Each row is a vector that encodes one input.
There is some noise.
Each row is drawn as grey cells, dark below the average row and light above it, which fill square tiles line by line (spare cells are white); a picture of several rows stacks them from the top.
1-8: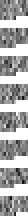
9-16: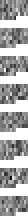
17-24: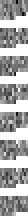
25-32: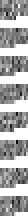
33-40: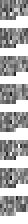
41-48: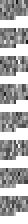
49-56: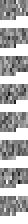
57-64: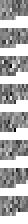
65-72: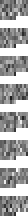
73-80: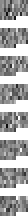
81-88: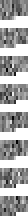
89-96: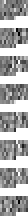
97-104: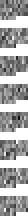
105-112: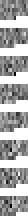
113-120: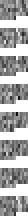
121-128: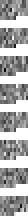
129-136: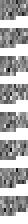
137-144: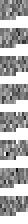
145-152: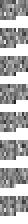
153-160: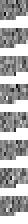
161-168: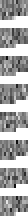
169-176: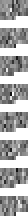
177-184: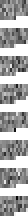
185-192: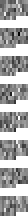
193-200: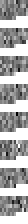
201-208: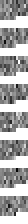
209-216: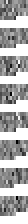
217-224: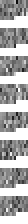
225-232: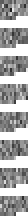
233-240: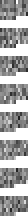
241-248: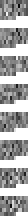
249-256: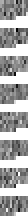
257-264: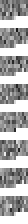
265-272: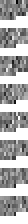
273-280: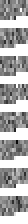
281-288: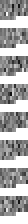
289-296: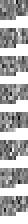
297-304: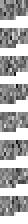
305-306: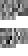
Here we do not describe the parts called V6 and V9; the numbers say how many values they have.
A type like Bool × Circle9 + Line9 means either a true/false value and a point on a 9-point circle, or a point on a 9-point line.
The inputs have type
(Bool × V9 + V6) × Line8.
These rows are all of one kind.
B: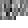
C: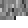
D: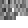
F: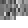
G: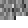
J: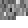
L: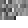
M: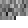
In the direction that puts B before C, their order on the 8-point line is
B, L, M, D, F, J, C, G.
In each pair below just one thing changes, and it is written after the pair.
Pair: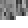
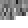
the place on the 8-point line
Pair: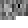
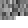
the value of V9
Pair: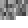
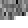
the value of V9
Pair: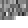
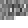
the true/false value
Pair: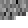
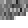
the true/false value
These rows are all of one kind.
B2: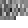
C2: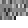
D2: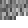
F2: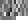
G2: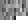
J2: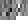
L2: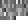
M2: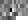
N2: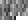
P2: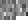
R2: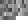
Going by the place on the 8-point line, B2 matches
C2, D2 and N2.
